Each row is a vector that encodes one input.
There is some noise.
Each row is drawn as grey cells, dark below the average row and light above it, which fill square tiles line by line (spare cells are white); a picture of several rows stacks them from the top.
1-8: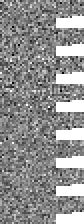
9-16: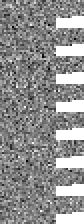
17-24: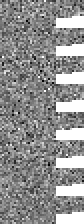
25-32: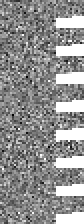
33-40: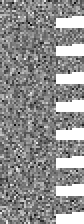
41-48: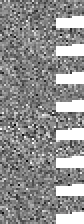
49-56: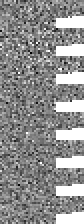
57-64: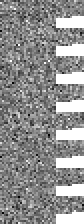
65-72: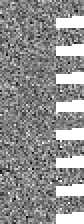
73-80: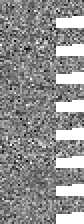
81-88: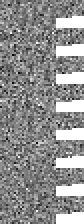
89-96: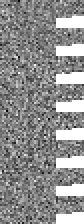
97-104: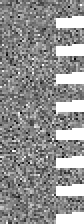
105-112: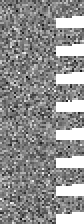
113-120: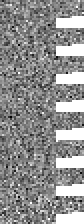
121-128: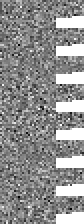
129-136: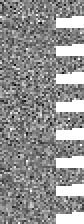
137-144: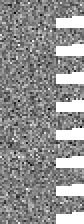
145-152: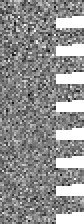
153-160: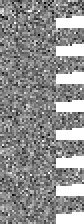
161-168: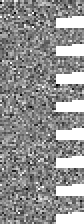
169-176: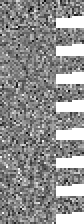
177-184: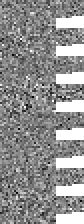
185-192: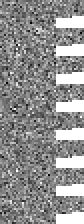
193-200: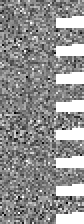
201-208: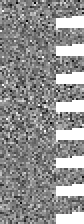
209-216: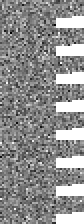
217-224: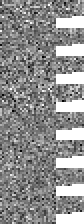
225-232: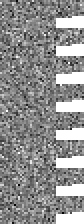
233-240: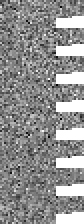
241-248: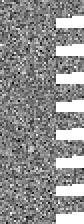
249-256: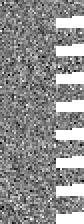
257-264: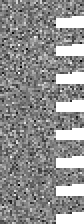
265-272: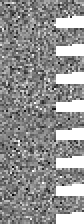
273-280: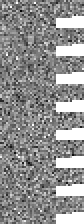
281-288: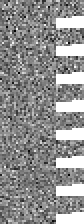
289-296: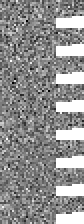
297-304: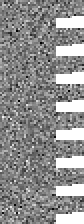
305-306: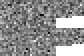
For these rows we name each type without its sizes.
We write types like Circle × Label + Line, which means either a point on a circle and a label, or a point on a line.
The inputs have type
Circle × (Circle + Unit) × (Tree + Unit).
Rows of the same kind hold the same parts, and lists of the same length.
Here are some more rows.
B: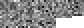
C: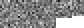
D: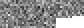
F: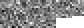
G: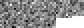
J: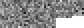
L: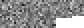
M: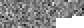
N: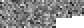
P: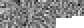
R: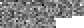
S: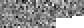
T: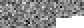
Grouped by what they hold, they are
B, G, T
C, R
D, J, M, N, P, S
F, L

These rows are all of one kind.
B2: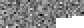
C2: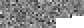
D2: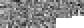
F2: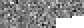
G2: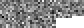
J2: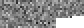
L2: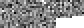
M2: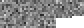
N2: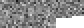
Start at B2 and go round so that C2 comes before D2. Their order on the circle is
B2, L2, N2, M2, F2, C2, J2, G2, D2.
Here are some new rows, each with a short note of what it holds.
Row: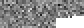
a point on a circle and a node of a tree
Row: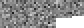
a point on a circle and a node of a tree
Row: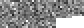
a point on a circle
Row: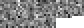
a point on each of two circles
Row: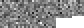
a point on a circle
